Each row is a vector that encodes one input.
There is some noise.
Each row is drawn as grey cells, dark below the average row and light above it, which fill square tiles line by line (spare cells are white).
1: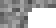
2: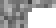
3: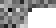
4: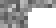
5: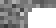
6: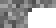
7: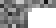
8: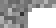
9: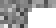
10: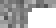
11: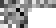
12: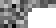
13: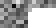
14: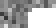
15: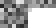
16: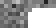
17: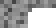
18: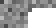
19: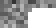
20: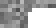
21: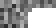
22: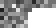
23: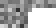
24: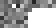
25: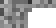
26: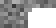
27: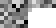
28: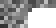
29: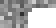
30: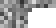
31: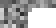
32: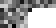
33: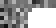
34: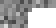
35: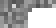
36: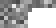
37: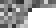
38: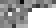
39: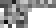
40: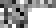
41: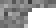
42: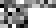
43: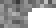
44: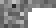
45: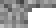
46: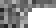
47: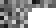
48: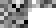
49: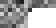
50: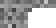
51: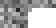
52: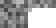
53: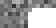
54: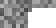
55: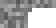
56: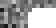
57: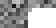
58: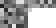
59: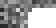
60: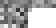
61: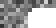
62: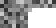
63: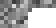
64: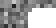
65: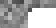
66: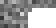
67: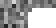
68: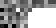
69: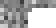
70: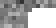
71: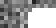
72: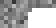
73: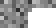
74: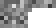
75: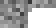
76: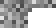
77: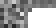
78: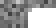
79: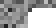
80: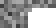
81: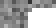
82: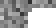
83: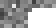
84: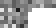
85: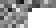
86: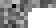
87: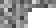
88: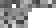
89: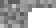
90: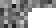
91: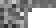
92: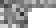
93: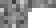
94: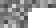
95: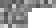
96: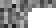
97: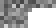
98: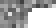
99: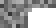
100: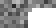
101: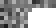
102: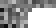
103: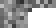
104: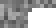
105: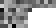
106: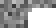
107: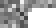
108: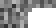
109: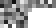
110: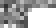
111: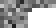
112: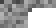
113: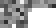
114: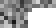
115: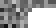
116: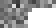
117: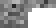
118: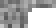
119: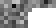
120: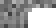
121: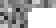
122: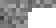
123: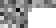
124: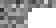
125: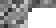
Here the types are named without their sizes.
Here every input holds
a label and a true/false value, together with a list of points on a circle.
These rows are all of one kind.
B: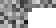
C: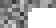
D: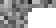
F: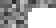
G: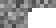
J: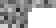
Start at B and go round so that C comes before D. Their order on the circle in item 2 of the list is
B, G, F, C, D, J.
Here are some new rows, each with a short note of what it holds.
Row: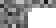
a label and a true/false value, together with the empty list
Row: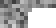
a label and a true/false value, together with a list of one item
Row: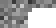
a label and a true/false value, together with a list of two items
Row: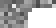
a label and a true/false value, together with a list of one item
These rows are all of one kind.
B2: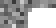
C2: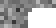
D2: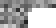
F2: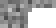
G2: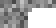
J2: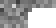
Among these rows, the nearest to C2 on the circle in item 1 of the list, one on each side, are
B2 and D2.
